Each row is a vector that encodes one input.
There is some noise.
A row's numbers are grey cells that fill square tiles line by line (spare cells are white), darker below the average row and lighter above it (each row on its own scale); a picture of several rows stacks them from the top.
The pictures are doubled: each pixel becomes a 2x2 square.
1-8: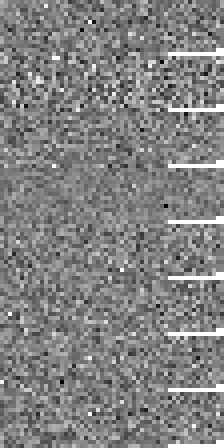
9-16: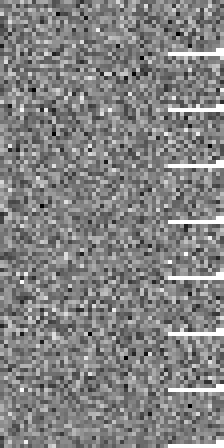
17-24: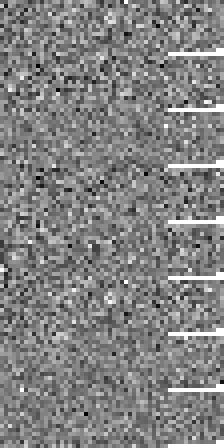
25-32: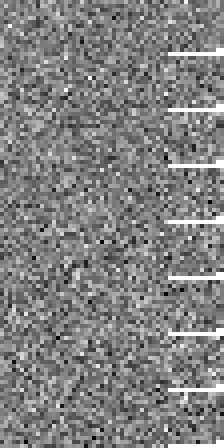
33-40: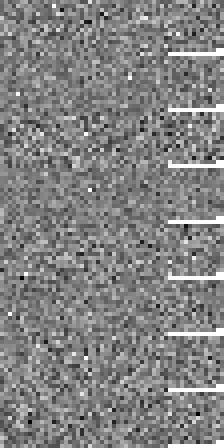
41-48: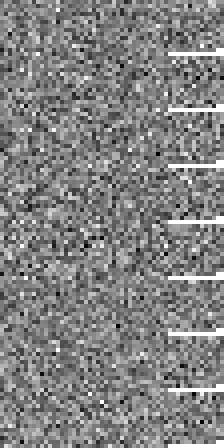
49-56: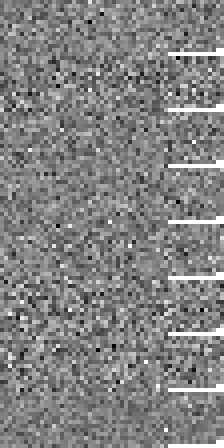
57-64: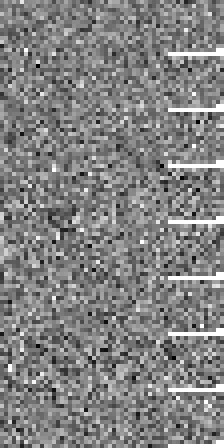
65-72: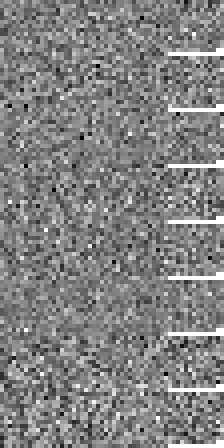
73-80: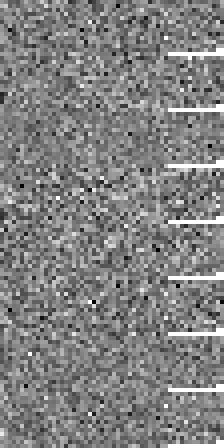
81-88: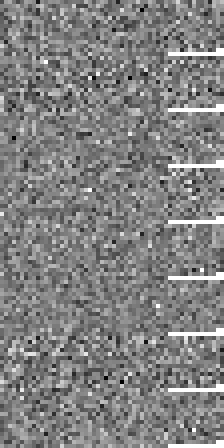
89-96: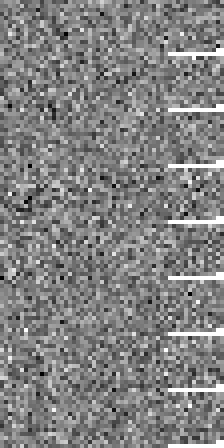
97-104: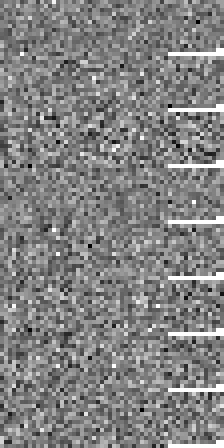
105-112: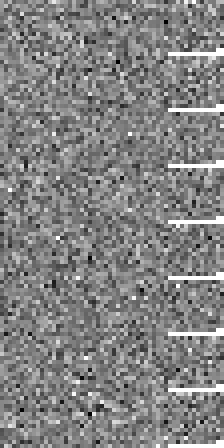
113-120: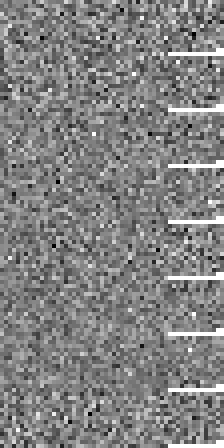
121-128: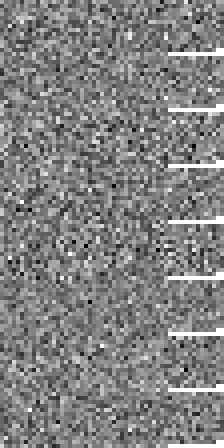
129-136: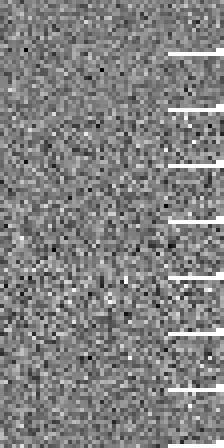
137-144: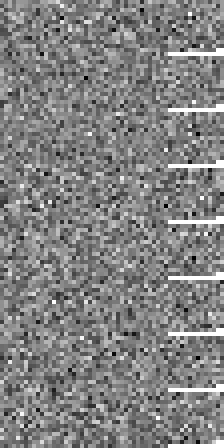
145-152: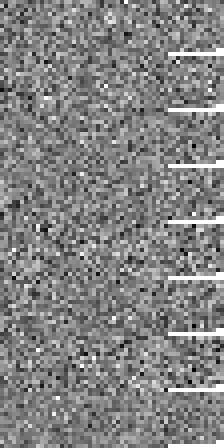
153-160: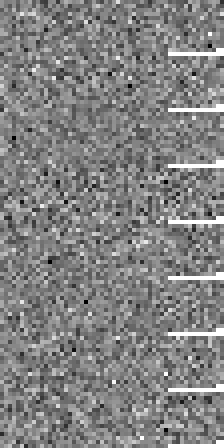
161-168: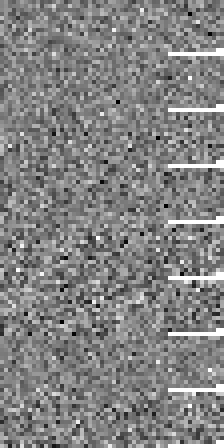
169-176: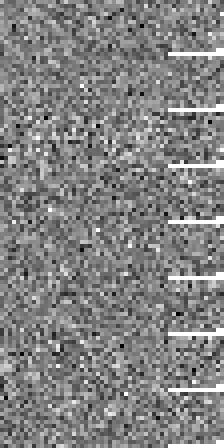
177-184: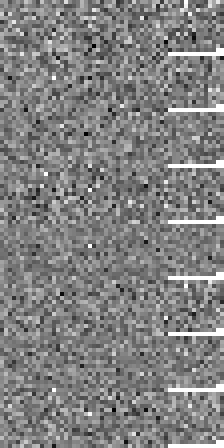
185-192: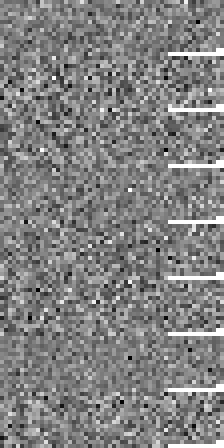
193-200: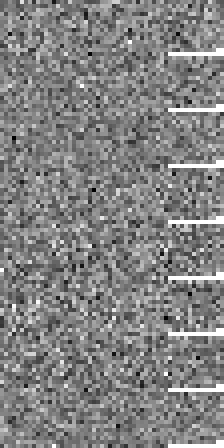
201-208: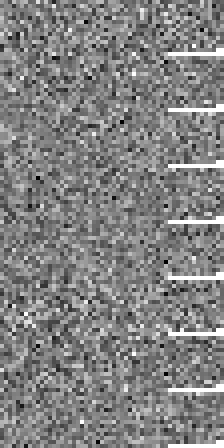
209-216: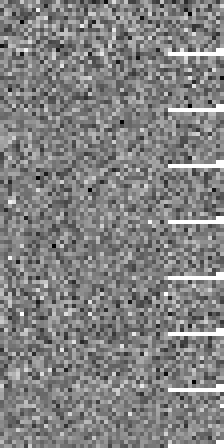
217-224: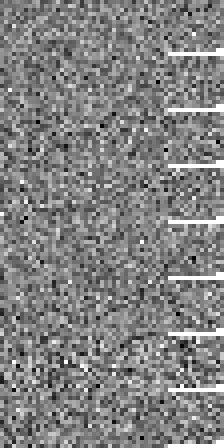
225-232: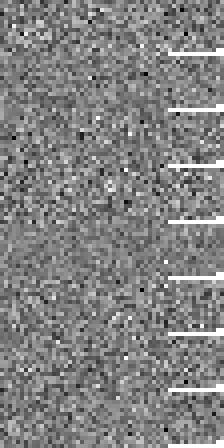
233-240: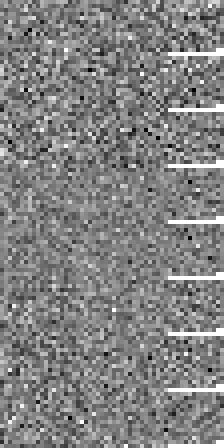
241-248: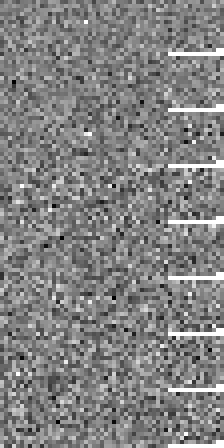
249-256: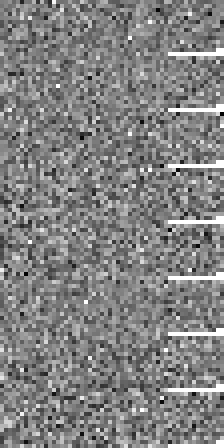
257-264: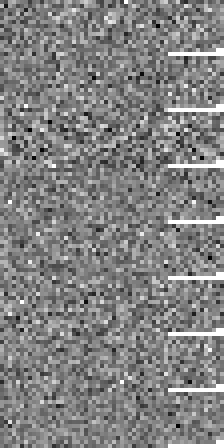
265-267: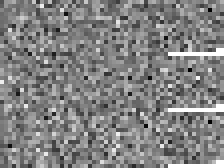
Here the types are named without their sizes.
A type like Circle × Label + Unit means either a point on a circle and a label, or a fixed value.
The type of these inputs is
(Bool × Bool × Bool + Unit) × Tree + Unit.
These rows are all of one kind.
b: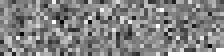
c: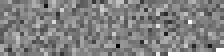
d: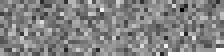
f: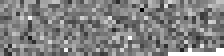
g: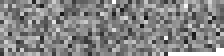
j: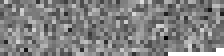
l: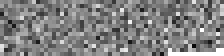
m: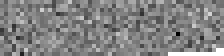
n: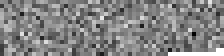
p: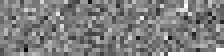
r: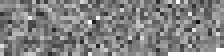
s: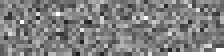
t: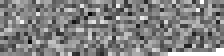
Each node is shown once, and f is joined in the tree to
g and j.
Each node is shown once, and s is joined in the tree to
d and t.
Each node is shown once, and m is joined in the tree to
j.
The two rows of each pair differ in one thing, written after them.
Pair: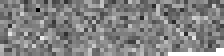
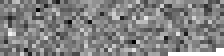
one of the three true/false values
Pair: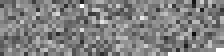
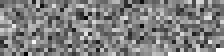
one of the three true/false values
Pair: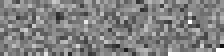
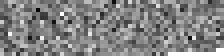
the node of the tree
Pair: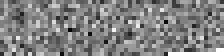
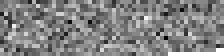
the node of the tree
